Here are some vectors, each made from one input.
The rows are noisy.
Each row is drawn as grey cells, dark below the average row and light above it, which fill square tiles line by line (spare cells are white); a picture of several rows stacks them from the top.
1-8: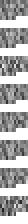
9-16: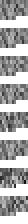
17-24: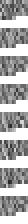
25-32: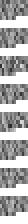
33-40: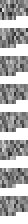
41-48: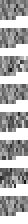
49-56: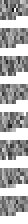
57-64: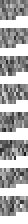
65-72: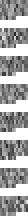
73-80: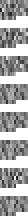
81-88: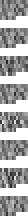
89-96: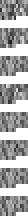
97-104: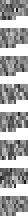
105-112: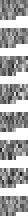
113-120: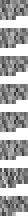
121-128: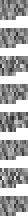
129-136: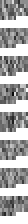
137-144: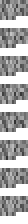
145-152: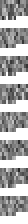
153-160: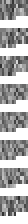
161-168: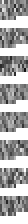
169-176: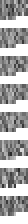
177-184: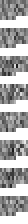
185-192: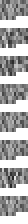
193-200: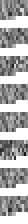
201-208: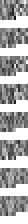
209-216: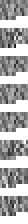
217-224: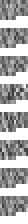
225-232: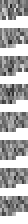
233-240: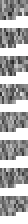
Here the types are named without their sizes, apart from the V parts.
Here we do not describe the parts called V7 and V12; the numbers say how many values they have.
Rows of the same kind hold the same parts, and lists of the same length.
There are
3 kinds of row.
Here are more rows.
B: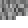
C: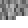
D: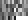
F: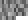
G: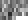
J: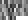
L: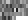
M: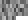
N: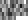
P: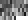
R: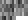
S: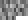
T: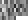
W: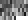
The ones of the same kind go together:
B, C, F, M, S
D, G, J, L, N, R, T
P, W

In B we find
a point on each of two lines and a true/false value.
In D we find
a value of V7 and a value of V12.
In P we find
a fixed value.
